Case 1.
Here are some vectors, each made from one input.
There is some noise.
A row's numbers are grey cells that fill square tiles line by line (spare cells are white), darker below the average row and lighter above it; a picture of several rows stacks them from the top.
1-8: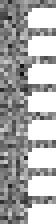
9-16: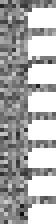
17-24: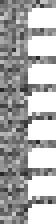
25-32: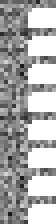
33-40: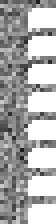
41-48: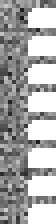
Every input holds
a point on a 9-point circle.
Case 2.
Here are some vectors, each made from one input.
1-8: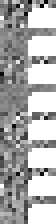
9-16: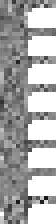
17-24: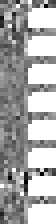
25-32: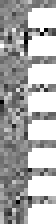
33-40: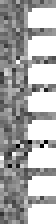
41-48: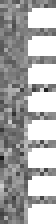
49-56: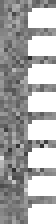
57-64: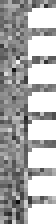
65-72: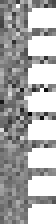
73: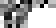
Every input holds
three true/false values.
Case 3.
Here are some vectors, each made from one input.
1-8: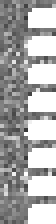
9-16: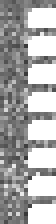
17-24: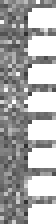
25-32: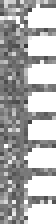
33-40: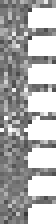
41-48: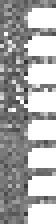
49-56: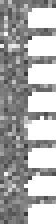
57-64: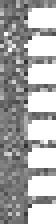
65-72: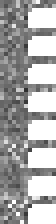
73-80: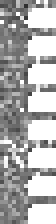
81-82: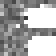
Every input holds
a point on an 8-point line.
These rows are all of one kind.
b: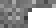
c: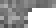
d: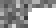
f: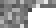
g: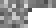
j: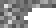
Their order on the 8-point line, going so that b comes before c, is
b, d, c, g, f, j.
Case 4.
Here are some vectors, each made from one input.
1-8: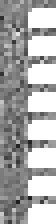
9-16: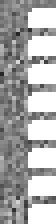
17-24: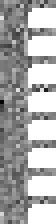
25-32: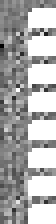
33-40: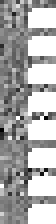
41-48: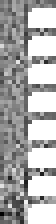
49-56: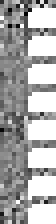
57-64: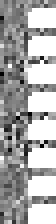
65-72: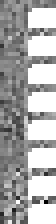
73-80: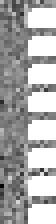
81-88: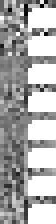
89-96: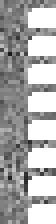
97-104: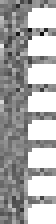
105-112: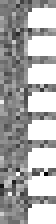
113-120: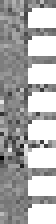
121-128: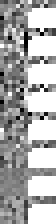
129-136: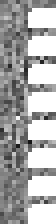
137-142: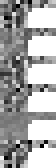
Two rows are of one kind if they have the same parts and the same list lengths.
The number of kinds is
2.
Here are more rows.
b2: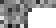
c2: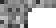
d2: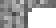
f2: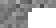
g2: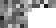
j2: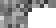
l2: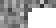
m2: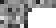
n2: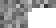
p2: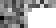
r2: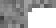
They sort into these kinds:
b2, c2, m2
d2, f2, g2, j2, l2, n2, p2, r2

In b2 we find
a fixed value.
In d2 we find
a point on a 16-point circle.
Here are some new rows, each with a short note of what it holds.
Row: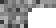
a fixed value
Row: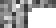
a point on a 16-point circle
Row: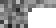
a fixed value
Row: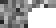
a fixed value
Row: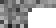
a fixed value
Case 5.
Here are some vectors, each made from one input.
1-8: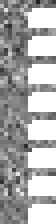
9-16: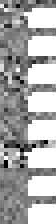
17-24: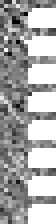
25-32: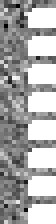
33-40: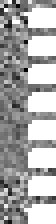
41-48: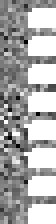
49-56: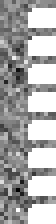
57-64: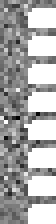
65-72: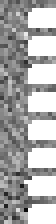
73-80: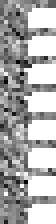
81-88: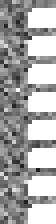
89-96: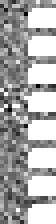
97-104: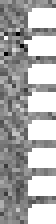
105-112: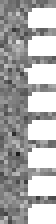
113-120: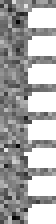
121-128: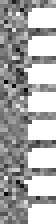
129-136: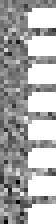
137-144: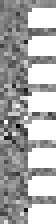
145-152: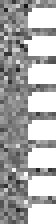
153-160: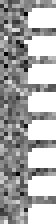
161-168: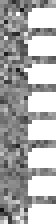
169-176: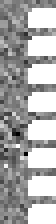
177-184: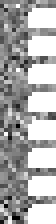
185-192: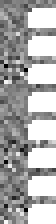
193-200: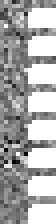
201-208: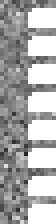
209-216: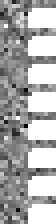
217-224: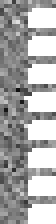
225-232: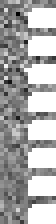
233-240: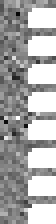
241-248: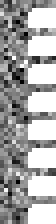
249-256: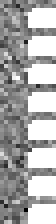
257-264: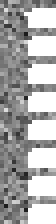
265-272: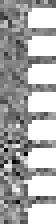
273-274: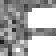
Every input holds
a point on a 17-point circle.
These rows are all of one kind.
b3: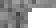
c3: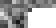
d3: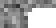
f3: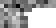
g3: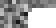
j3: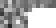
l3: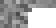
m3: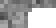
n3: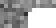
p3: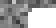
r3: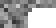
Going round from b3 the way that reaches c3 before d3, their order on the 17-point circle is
b3, l3, c3, r3, j3, p3, m3, g3, f3, d3, n3.
